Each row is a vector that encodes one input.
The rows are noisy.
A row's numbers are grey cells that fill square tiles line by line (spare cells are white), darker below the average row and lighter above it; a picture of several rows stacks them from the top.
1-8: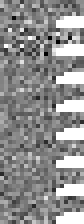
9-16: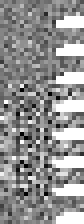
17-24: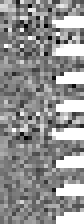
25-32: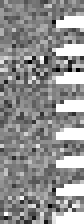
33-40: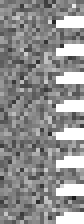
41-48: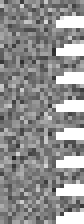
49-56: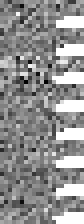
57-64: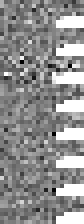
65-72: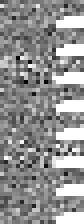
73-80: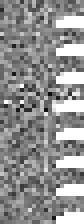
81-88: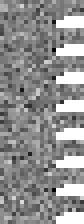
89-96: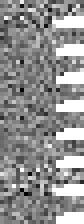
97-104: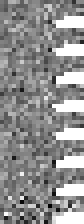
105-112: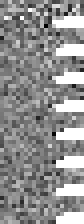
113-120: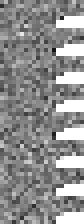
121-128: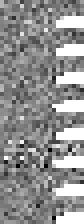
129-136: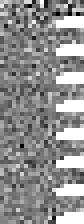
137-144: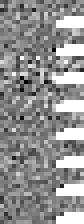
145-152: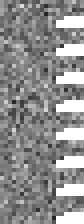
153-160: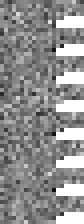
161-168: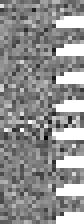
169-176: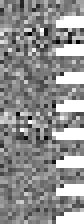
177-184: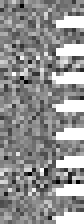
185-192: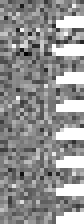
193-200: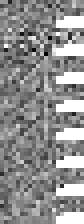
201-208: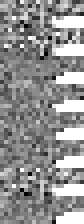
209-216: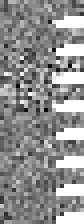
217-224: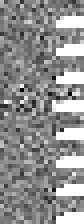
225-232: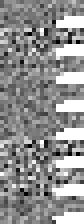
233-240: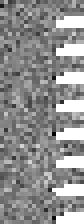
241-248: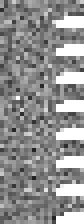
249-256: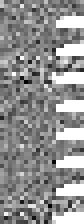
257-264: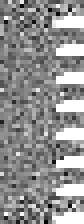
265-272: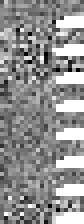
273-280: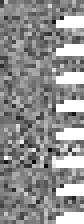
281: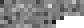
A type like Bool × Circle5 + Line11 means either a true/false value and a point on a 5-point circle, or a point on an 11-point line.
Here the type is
(Bool × Bool × Bool + Unit) × (Label4 + Line10) × Label6 + List2(Line5).
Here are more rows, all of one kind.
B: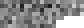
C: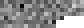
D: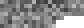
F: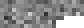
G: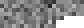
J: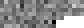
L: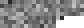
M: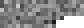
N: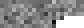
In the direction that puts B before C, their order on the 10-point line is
B, D, L, M, C, J, N, F, G.
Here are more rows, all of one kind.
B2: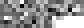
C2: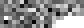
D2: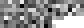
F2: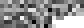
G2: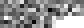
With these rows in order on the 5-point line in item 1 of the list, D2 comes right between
C2 and F2.
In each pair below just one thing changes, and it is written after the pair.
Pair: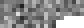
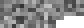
one of the three true/false values
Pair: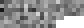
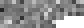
one of the two labels
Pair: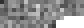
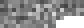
one of the three true/false values
